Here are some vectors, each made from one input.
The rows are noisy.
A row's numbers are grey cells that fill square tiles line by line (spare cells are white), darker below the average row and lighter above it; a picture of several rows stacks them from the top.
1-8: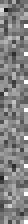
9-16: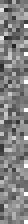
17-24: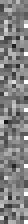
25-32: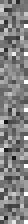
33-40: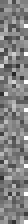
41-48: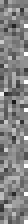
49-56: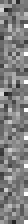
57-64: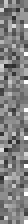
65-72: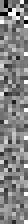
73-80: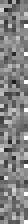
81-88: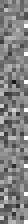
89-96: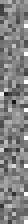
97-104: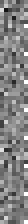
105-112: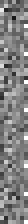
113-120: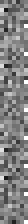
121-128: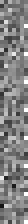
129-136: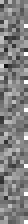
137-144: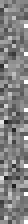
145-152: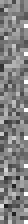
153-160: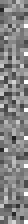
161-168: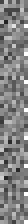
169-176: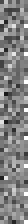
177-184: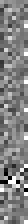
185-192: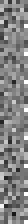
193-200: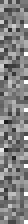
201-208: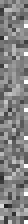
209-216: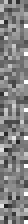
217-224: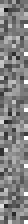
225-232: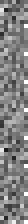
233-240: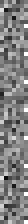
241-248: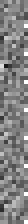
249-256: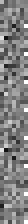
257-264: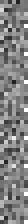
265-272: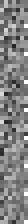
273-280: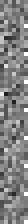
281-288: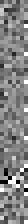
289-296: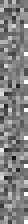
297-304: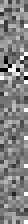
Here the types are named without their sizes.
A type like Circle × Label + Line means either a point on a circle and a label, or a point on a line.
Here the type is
List(Bool × Line).
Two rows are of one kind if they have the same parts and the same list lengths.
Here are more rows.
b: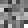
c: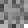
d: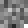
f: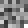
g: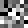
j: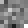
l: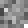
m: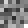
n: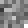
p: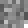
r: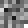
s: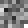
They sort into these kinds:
b, f, m, r, s
c, d, j, l, n, p
g

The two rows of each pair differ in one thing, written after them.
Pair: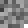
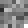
the true/false value in item 1 of the list
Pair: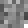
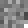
the place on the line in item 1 of the list
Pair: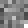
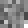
the place on the line in item 1 of the list
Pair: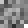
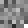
the true/false value in item 2 of the list
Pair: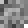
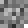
the place on the line in item 1 of the list
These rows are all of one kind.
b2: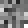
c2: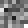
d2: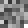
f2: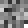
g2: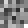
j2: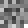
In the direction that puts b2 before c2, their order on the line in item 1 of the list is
f2, d2, b2, j2, c2, g2.
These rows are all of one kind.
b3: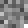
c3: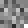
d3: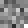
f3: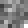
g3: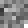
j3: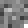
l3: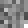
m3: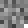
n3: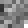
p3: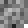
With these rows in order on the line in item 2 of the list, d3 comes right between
c3 and n3.
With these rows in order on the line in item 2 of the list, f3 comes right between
b3 and j3.
